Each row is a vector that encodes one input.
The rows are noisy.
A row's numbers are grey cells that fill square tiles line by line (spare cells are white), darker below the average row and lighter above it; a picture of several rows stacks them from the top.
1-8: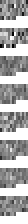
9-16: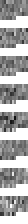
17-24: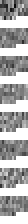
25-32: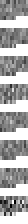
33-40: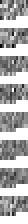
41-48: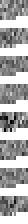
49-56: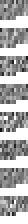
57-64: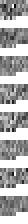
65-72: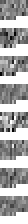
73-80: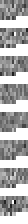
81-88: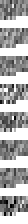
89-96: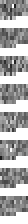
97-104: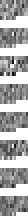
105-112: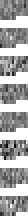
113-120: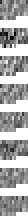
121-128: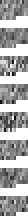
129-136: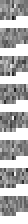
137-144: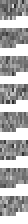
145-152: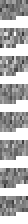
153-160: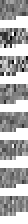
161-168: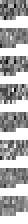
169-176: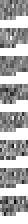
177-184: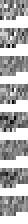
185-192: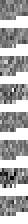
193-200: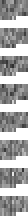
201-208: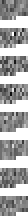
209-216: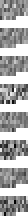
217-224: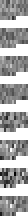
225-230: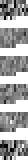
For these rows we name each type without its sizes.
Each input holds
either a label, or a node of a tree, or three true/false values.
